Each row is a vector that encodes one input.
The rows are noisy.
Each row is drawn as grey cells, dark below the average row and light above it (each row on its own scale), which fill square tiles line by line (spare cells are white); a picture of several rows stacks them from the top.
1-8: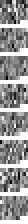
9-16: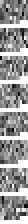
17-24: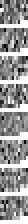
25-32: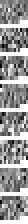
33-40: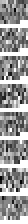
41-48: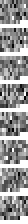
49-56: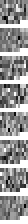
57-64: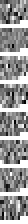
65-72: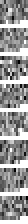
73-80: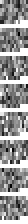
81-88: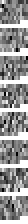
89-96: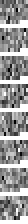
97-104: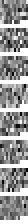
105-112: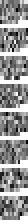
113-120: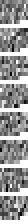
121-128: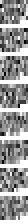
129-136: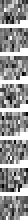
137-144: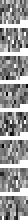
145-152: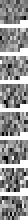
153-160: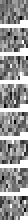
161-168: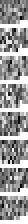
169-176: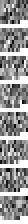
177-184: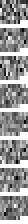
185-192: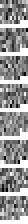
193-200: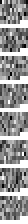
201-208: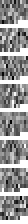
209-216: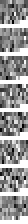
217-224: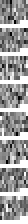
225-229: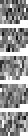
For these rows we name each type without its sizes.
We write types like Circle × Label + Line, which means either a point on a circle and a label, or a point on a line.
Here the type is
Label × Label × (Tree + Unit).
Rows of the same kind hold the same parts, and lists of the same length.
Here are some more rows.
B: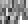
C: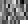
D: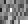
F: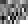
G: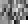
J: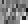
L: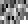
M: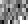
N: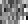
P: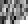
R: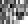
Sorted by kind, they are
B, C, G, M, N
D, F, J, L, P, R

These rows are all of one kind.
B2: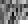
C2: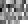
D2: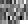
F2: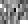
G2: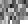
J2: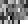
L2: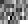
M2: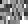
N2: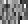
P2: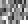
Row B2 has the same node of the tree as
L2 and M2.
